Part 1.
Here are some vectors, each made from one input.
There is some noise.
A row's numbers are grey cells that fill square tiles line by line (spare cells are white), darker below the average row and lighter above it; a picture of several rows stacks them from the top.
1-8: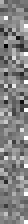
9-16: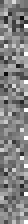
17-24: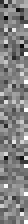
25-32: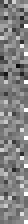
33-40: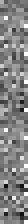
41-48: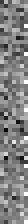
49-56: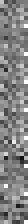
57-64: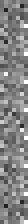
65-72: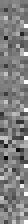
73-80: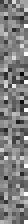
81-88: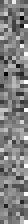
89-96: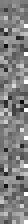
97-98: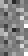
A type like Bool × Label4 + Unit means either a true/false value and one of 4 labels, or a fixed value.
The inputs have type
Line3 × Line6 + Line10.
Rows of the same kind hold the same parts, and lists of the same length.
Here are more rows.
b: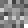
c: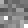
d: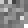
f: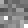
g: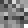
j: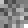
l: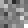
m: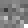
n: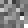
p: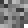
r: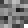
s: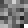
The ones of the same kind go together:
b, c, d, f, j, l, m, n
g, p, r, s

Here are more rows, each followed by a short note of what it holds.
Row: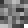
a point on a 3-point line and a point on a 6-point line
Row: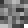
a point on a 3-point line and a point on a 6-point line
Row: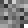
a point on a 3-point line and a point on a 6-point line
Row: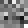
a point on a 3-point line and a point on a 6-point line
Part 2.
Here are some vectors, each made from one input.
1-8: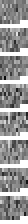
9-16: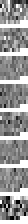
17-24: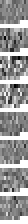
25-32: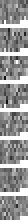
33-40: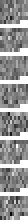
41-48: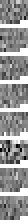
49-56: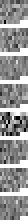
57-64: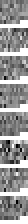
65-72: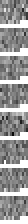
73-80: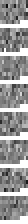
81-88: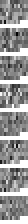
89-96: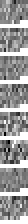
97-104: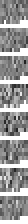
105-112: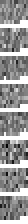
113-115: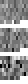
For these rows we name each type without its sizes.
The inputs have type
(Bool × Bool × Bool × Bool × Bool + Unit) × Tree.
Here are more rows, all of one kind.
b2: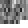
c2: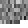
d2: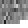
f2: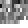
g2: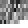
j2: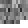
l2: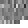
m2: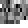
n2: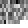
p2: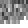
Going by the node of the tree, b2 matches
d2, g2, j2 and m2.
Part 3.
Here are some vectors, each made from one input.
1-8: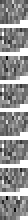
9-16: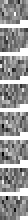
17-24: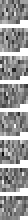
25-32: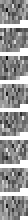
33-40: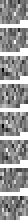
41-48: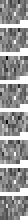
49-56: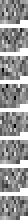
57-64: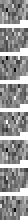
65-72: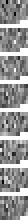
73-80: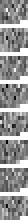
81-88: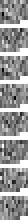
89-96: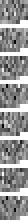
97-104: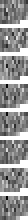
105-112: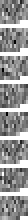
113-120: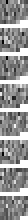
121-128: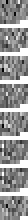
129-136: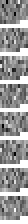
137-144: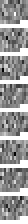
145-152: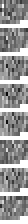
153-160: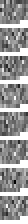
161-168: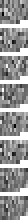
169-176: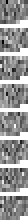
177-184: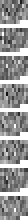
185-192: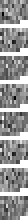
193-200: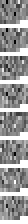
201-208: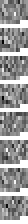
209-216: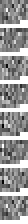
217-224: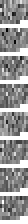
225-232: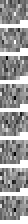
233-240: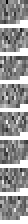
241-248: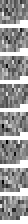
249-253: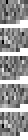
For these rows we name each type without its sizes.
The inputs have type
Bool × Circle.
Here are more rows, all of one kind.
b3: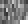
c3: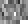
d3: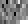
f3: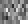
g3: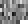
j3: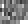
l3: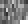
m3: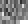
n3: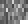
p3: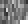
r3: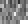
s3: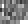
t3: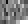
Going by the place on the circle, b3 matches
j3, l3, p3 and s3.
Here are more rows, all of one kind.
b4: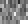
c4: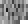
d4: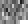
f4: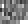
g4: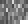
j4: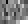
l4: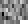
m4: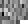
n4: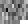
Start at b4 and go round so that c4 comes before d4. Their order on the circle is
b4, l4, m4, c4, n4, d4, j4, f4, g4.
